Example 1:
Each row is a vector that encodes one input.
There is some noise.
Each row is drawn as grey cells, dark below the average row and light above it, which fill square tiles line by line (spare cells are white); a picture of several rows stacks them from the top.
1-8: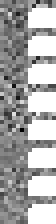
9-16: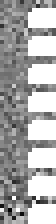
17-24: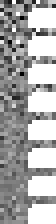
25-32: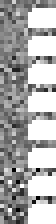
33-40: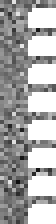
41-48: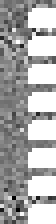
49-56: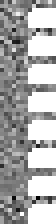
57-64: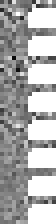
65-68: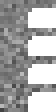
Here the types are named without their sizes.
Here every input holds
a point on a line.
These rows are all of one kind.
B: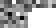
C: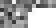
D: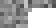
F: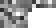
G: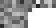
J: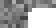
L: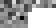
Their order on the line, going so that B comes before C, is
L, J, B, C, F, G, D.
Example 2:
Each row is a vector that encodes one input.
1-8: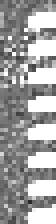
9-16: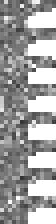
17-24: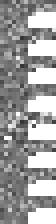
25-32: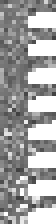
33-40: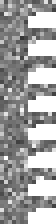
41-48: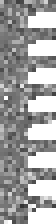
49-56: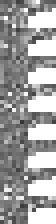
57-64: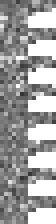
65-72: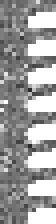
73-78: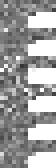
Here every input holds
one of 10 labels.
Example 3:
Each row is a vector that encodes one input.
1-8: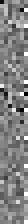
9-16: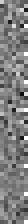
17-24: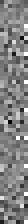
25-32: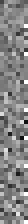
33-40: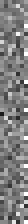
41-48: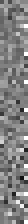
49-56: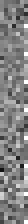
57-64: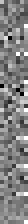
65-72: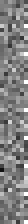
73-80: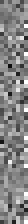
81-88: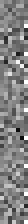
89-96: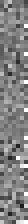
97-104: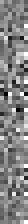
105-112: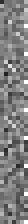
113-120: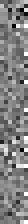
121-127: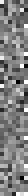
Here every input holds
one of 7 labels.
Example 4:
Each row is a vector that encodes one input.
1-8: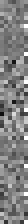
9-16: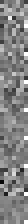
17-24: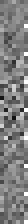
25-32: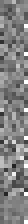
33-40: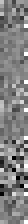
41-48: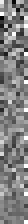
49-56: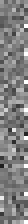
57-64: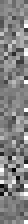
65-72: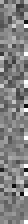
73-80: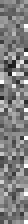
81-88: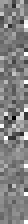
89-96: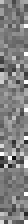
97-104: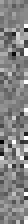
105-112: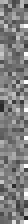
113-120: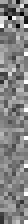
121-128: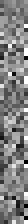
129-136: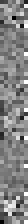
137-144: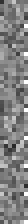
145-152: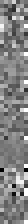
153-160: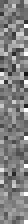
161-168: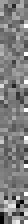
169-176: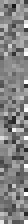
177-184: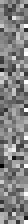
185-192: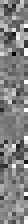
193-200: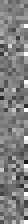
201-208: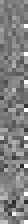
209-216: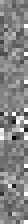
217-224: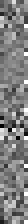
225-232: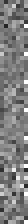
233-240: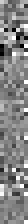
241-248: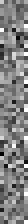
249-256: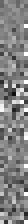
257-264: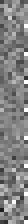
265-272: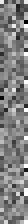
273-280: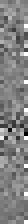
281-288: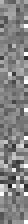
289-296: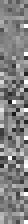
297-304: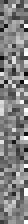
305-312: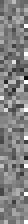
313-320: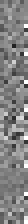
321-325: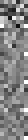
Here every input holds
a node of a 13-node tree.
